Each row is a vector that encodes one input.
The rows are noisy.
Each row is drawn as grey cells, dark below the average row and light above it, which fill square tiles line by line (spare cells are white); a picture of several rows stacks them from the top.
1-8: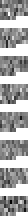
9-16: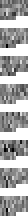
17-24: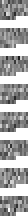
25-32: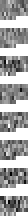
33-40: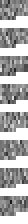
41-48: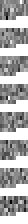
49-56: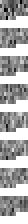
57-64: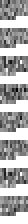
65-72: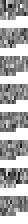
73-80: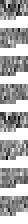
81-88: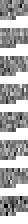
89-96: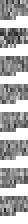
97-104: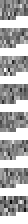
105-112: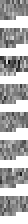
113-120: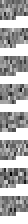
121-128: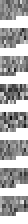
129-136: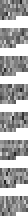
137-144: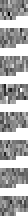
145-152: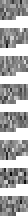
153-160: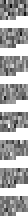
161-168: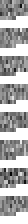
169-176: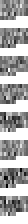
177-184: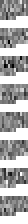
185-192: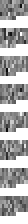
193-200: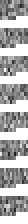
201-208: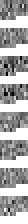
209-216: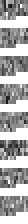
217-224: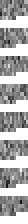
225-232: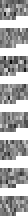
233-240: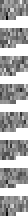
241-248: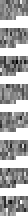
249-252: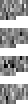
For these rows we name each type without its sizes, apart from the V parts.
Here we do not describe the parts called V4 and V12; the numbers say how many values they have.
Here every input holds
either a label and a value of V12, or a true/false value and a value of V4.
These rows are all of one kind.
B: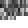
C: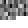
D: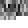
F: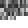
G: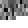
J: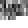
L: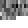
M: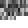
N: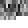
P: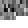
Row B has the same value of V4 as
D, F, M and N.
